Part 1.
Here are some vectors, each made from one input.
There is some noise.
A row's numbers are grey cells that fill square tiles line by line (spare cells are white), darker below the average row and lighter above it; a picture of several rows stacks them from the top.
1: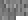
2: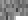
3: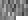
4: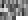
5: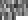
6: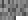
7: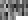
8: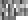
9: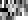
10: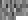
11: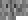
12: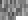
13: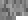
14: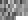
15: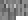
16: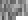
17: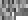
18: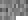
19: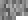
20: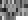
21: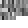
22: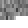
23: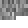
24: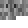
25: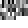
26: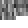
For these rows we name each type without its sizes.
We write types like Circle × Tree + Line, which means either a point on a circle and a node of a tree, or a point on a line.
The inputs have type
Label.
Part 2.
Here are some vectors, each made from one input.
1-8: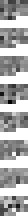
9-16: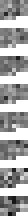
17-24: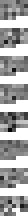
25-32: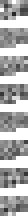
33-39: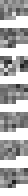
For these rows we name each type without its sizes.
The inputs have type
Line.
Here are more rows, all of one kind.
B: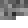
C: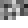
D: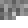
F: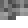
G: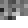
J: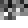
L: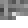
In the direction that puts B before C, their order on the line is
G, L, D, J, F, B, C.
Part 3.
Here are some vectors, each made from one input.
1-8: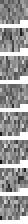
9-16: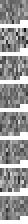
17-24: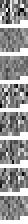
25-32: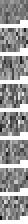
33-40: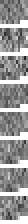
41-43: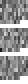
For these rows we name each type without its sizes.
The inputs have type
Tree.
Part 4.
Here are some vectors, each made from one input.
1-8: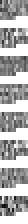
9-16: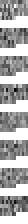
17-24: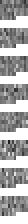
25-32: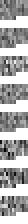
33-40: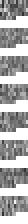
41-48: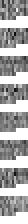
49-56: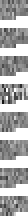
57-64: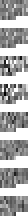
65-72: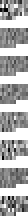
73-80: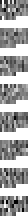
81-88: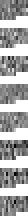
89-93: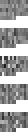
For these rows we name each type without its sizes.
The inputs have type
Label.
